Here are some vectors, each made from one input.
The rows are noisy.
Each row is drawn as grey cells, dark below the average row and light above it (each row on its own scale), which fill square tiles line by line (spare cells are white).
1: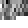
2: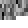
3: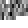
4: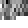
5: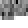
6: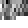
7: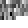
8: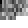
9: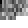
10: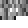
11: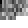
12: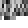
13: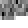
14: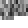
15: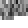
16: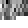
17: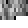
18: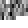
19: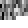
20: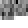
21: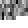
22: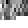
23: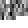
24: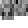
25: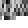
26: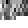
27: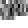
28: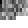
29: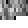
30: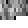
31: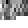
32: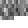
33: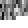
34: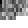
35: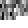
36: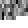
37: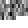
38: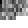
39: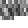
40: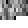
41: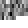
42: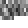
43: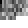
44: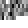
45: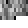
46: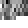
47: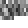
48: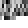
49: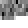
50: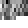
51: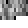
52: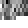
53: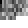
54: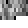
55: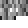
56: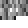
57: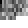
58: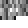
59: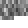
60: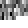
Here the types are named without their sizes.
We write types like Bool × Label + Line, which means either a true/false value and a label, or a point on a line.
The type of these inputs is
List(Line).
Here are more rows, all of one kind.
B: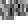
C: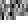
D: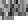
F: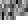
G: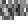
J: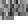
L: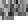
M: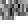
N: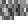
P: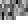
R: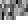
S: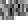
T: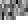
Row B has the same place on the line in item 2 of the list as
G, M, N and S.
